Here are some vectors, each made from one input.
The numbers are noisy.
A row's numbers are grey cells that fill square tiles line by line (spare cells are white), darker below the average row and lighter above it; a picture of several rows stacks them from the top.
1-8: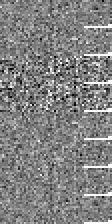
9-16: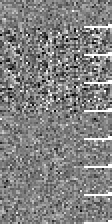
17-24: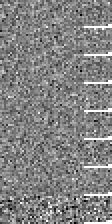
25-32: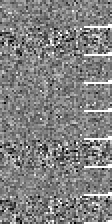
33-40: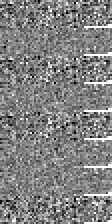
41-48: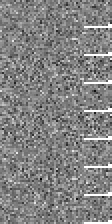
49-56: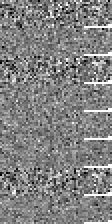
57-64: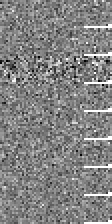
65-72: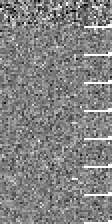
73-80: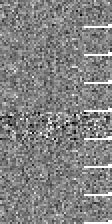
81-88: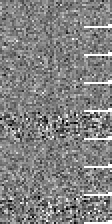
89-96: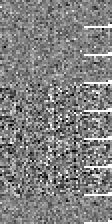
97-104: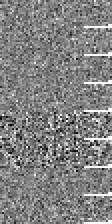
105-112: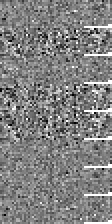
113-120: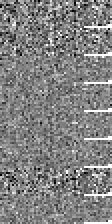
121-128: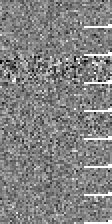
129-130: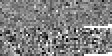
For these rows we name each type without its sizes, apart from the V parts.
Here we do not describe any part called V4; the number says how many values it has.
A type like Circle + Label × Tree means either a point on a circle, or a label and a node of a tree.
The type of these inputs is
Circle × V4 + List(Line).
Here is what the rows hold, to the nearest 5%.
About 25% of them hold a point on a circle and a value of V4. The rest are lists of points on a line.
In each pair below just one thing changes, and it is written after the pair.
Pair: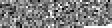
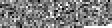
the place on the circle
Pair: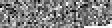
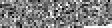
the value of V4
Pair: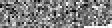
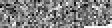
the place on the circle
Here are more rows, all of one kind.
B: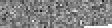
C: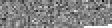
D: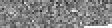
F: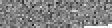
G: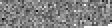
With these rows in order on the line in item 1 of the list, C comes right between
B and G.
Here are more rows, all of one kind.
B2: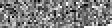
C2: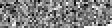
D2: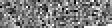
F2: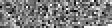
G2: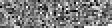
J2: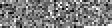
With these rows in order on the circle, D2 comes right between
B2 and C2.
